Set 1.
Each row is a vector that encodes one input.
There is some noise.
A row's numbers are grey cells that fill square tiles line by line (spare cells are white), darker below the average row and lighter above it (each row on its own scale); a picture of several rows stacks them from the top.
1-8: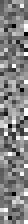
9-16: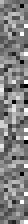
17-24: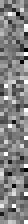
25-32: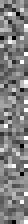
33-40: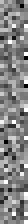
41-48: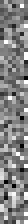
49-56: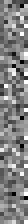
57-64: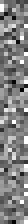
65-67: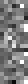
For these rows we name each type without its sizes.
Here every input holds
a point on a line, together with either a fixed value, or four true/false values.
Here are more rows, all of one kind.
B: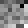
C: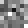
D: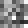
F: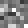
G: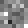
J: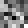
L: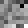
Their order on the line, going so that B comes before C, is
J, F, D, L, B, G, C.
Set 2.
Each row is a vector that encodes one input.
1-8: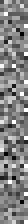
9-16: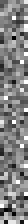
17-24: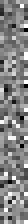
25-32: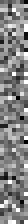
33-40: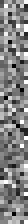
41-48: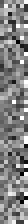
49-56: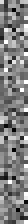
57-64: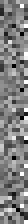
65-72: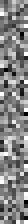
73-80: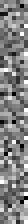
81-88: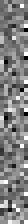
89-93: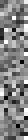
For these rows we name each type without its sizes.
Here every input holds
a point on a line, together with either a fixed value, or four true/false values.
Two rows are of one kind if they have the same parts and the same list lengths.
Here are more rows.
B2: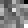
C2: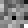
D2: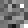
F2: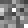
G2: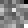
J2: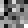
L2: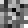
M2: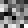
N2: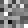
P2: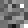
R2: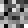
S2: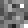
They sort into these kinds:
B2, C2, F2, G2, J2, L2, M2, N2, R2
D2, P2, S2

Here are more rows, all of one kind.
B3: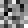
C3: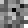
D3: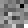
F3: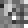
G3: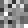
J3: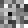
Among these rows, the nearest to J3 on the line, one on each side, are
F3 and G3.
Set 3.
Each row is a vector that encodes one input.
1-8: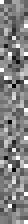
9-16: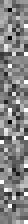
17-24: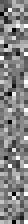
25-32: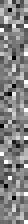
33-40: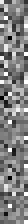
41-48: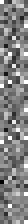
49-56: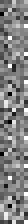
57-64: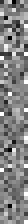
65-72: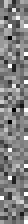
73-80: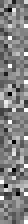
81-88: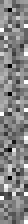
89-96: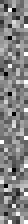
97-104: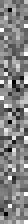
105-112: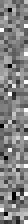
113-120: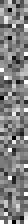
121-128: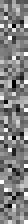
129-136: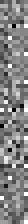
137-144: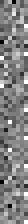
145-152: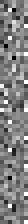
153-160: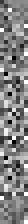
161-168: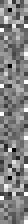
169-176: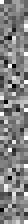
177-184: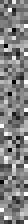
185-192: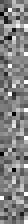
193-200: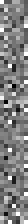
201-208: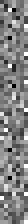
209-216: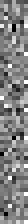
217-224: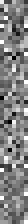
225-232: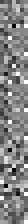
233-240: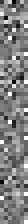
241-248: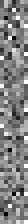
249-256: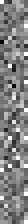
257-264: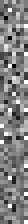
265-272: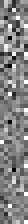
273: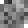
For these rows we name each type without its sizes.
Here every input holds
either a point on a line, or four true/false values.
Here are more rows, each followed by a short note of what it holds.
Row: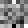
a point on a line
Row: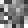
a point on a line
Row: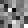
four true/false values
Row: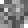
a point on a line
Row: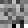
a point on a line
